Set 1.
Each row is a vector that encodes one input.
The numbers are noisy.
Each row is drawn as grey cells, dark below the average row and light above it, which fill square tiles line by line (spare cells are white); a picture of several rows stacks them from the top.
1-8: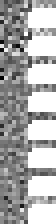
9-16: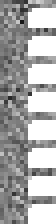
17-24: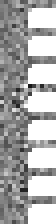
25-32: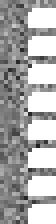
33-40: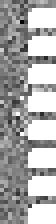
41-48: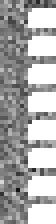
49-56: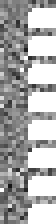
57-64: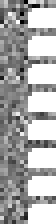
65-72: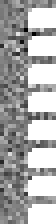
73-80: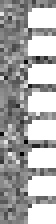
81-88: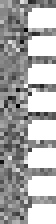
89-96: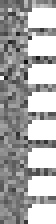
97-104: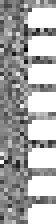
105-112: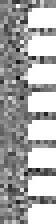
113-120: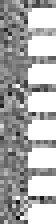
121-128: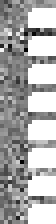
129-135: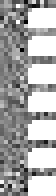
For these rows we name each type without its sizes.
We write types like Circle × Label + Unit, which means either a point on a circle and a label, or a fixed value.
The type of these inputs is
Circle.
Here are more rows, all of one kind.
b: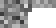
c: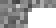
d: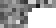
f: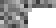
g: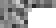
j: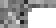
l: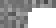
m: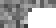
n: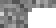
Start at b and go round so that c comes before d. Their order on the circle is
b, c, l, d, f, g, m, n, j.
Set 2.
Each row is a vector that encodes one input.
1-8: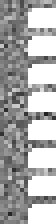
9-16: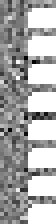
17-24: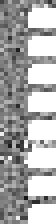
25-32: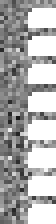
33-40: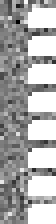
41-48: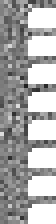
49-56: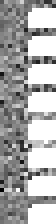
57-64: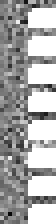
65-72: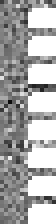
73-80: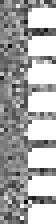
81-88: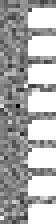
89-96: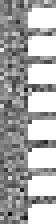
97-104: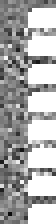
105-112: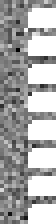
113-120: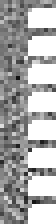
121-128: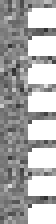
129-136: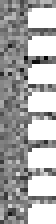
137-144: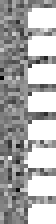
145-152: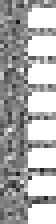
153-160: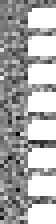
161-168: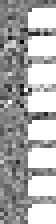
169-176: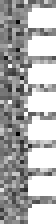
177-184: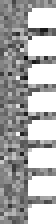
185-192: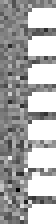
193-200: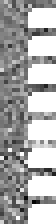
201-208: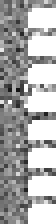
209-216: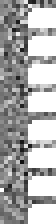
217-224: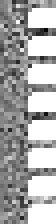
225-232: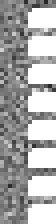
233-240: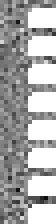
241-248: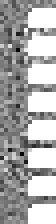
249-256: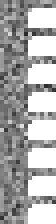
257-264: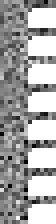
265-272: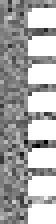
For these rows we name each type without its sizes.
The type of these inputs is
Label.
